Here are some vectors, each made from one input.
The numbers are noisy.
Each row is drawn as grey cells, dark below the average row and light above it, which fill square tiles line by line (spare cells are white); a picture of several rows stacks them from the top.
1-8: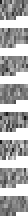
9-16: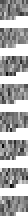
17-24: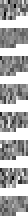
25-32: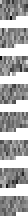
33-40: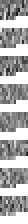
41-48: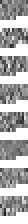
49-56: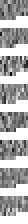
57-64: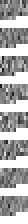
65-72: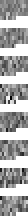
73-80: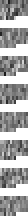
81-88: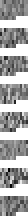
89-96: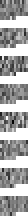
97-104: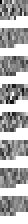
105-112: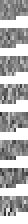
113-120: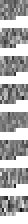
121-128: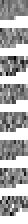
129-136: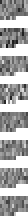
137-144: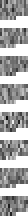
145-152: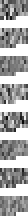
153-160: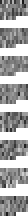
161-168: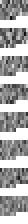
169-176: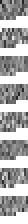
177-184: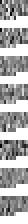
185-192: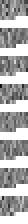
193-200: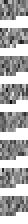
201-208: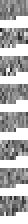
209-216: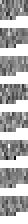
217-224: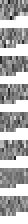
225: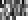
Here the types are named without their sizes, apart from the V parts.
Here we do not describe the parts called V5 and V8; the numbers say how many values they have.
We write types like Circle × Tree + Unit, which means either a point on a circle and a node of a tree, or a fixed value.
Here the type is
Line × (Line + V5) × (Tree + V8).
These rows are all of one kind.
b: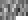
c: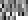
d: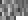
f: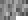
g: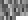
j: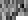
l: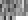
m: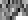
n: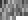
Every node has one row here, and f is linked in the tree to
n.
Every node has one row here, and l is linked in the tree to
j.
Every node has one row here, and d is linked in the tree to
c.
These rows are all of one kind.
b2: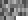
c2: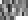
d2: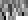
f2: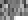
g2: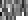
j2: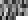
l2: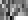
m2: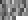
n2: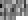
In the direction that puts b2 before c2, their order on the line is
m2, b2, j2, n2, g2, c2, d2, f2, l2.
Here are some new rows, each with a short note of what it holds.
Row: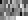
a point on each of two lines and a node of a tree
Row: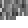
a point on each of two lines and a value of V8
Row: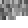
a point on a line, a value of V5 and a value of V8
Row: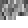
a point on a line, a node of a tree and a value of V5
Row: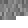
a point on a line, a node of a tree and a value of V5
